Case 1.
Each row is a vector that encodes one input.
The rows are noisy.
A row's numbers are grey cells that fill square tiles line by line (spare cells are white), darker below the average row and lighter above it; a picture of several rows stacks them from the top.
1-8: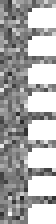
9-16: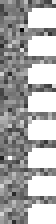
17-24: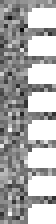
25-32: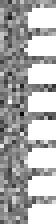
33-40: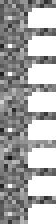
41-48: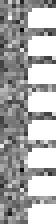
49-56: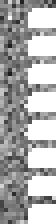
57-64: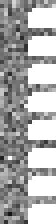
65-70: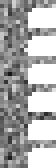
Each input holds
either a point on a 6-point line, or a node of a 9-node tree.
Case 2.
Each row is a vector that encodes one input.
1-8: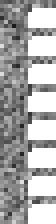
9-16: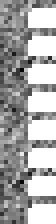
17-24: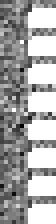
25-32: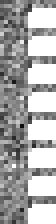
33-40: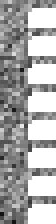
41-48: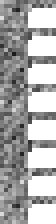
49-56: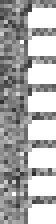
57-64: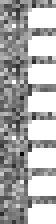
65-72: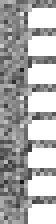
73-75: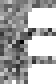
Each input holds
a true/false value, together with either a point on an 8-point circle, or a fixed value.
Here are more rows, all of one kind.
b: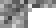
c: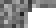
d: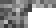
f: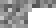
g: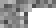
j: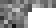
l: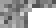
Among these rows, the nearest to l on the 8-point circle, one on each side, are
b and c.
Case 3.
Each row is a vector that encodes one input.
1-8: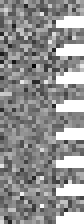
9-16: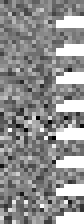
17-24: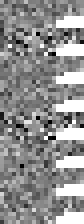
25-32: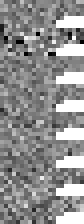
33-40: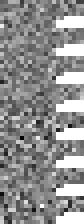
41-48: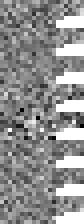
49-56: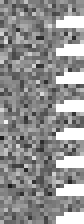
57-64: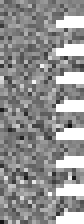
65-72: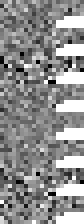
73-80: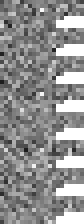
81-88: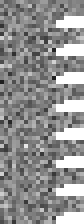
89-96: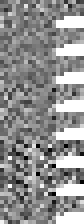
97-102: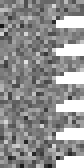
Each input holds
a list of up to two points on a 5-point line.
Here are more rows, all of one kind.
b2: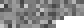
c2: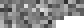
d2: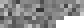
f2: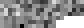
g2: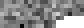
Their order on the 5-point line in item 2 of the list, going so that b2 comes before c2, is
b2, d2, c2, g2, f2.
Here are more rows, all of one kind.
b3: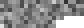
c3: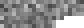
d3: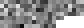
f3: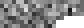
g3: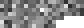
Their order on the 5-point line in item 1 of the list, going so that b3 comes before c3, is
g3, b3, c3, f3, d3.
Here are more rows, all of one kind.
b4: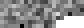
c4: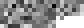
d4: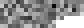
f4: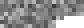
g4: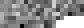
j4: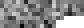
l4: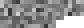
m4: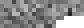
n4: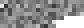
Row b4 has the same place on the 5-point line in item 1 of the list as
g4 and j4.
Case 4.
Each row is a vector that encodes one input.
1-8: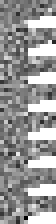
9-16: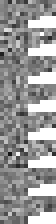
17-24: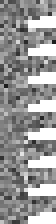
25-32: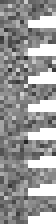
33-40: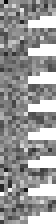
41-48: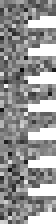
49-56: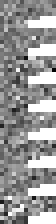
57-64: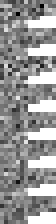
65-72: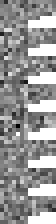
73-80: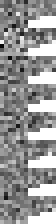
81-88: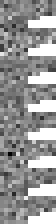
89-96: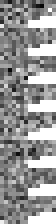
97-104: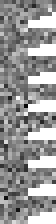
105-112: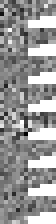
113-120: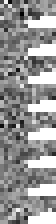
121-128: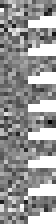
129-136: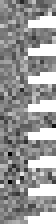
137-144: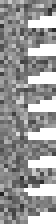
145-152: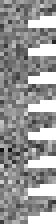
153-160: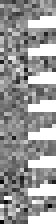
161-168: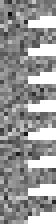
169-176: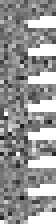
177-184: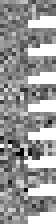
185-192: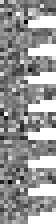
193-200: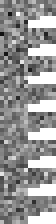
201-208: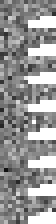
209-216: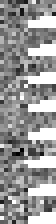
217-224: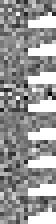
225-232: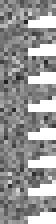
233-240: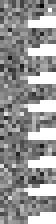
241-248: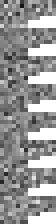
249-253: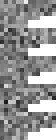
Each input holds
a point on a 10-point line, together with either a fixed value, or four true/false values.
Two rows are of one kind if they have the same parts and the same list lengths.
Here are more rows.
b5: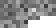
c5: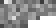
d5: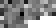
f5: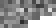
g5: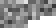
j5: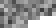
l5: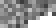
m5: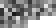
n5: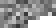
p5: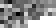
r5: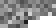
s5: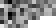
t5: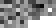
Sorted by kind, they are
b5, c5, d5, f5, g5, j5, m5, p5, t5
l5, n5, r5, s5

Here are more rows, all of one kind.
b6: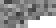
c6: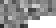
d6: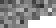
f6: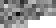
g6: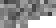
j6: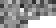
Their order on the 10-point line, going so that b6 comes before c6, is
g6, d6, b6, f6, j6, c6.
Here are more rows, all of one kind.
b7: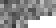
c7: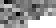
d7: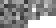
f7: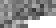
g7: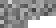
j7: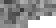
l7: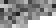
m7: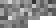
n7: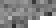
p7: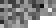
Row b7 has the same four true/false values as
c7, g7, j7 and l7.
